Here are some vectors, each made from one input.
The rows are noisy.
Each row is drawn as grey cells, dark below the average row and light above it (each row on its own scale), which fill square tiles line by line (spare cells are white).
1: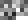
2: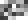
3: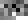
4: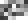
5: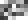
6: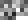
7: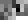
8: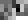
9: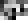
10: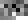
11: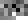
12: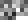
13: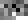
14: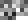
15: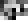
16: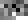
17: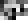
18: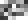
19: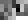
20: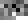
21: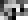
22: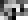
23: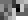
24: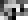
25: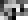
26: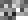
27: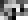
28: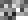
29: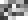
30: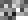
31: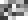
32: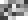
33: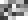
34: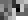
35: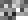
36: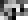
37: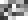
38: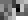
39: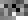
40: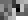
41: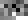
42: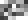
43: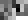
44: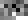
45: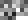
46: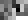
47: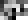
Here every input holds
a point on a 5-point line.
